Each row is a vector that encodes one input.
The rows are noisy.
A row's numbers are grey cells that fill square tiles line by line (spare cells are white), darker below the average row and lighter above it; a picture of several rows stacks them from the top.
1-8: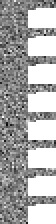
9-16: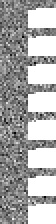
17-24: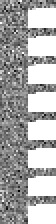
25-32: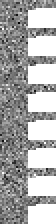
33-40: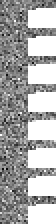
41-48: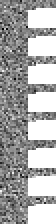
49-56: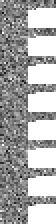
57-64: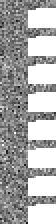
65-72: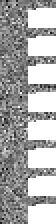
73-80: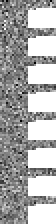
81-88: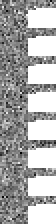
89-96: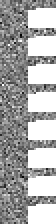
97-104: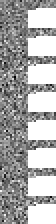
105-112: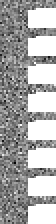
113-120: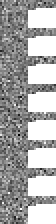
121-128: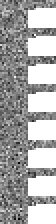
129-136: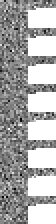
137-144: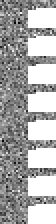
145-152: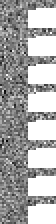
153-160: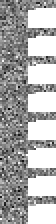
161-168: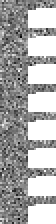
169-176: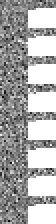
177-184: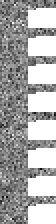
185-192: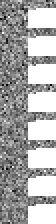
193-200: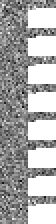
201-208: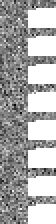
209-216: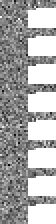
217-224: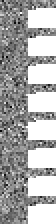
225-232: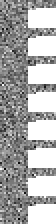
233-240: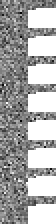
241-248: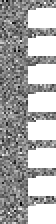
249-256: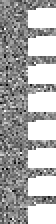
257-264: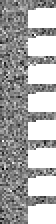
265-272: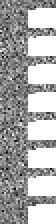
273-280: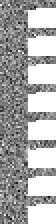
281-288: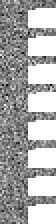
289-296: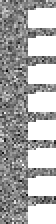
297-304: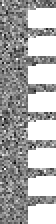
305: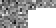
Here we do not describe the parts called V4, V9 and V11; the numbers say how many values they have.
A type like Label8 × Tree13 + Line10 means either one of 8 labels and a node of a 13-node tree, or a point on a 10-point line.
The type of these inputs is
(Bool × Bool × Bool + V9) × (Line6 + Line10 × V4 × V11).
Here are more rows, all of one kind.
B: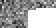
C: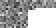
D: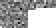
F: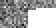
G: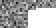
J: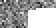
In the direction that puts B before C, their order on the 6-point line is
G, B, J, C, D, F.
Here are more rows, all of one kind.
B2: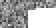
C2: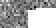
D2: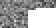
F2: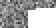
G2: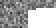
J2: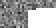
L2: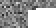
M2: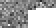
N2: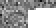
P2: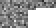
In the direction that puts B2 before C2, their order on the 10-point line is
G2, F2, D2, M2, N2, B2, L2, C2, J2, P2.
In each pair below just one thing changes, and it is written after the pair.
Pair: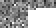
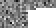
the value of V9
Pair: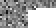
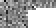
the value of V4
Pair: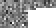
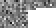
the place on the 10-point line
